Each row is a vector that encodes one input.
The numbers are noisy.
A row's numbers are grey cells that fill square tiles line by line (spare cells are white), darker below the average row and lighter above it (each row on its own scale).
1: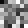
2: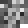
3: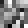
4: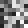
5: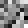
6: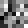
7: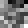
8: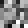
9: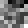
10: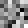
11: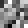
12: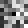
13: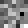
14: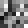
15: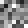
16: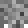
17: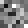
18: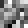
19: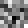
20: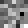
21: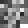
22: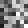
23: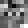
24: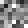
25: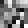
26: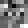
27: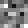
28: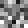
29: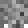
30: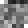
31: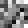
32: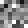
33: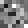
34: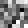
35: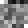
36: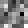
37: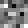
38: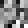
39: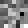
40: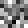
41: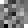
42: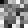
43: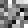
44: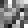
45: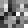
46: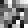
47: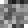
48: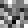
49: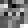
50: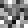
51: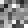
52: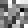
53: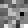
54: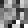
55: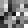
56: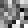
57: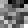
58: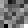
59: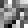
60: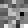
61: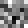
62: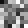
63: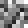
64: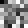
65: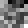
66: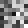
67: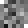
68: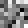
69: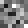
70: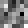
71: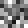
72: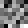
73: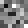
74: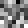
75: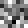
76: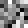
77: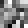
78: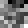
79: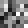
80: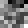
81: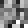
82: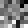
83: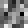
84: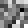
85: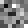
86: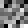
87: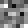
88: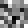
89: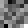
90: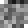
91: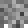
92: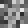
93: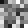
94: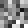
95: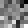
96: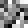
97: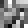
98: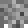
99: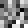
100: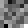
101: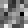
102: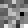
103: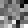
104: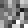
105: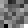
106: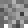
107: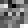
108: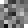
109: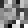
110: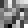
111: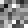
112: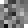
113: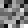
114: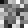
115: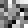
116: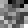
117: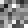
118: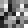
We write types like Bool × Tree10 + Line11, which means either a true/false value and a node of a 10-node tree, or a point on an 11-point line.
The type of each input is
Bool × Bool × Bool × Bool + List3(Line4).
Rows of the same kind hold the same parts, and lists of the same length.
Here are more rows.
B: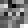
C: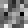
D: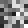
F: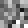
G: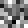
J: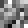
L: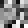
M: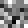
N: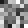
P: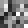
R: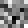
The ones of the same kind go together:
B, C, D, P
F
G, M, R
J, L
N

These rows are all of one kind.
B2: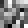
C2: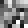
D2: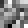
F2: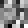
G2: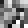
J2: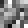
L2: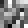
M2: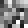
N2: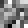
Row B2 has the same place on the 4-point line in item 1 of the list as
C2, L2 and M2.
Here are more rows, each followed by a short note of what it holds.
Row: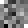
four true/false values
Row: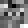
four true/false values
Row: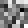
a list of three items
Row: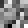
a list of two items
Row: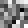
a list of three items
